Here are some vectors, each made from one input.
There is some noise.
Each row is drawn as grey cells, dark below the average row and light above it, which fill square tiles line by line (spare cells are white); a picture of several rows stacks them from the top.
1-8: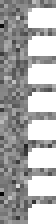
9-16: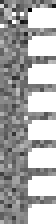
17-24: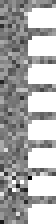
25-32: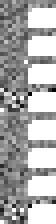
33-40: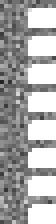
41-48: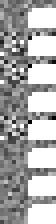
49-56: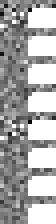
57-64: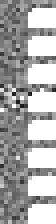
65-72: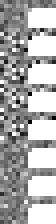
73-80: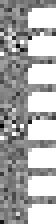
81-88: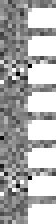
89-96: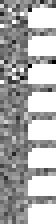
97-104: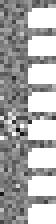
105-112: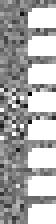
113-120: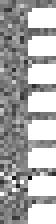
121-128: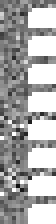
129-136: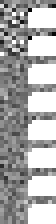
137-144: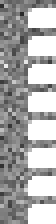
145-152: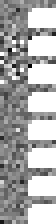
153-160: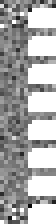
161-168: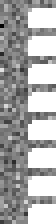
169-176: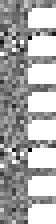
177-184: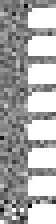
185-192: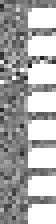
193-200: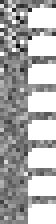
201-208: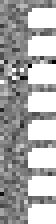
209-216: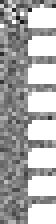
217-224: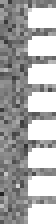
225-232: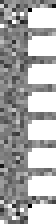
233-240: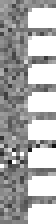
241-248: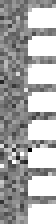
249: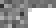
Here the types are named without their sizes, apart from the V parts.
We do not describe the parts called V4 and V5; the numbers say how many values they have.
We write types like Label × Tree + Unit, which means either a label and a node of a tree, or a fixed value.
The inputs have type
Bool × (Circle + V5) × V4 + Label.
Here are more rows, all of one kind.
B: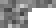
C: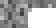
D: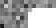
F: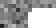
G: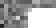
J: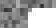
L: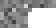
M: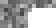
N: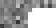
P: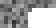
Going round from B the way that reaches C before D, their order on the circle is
B, M, C, G, D, N, J, L, F, P.
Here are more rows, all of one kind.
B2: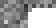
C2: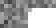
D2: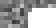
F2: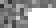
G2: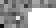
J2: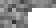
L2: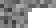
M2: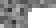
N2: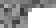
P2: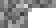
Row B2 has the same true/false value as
G2 and J2.
